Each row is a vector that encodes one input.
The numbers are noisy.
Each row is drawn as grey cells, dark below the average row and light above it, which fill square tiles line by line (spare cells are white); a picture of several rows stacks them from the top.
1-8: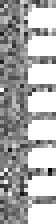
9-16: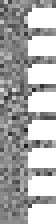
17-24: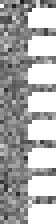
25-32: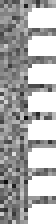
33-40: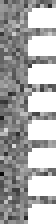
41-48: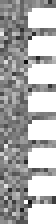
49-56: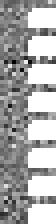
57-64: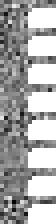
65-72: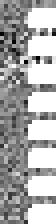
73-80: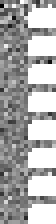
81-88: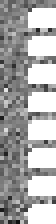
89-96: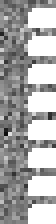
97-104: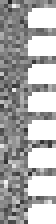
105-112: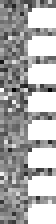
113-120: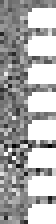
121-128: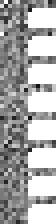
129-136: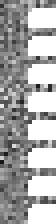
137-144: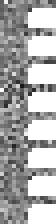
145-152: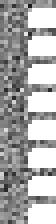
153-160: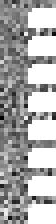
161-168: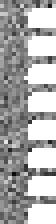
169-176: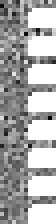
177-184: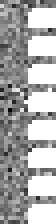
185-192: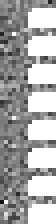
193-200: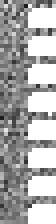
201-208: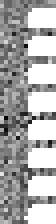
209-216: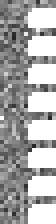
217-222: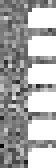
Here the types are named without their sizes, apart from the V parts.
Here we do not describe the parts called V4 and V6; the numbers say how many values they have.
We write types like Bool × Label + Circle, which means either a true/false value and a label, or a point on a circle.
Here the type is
(Line + V4) × (Tree + V6).
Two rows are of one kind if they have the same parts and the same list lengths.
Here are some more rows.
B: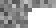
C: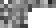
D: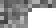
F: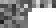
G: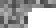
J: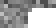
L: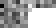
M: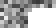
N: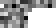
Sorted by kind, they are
B, D
C, L
F
G, J, M, N

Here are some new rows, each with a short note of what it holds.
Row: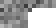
a node of a tree and a value of V4
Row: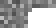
a node of a tree and a value of V4
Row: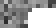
a value of V4 and a value of V6
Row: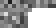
a point on a line and a value of V6
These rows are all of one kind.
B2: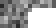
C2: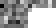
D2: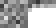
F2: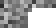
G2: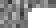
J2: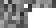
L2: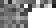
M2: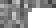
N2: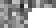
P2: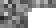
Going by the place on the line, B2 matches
C2, D2, G2 and J2.
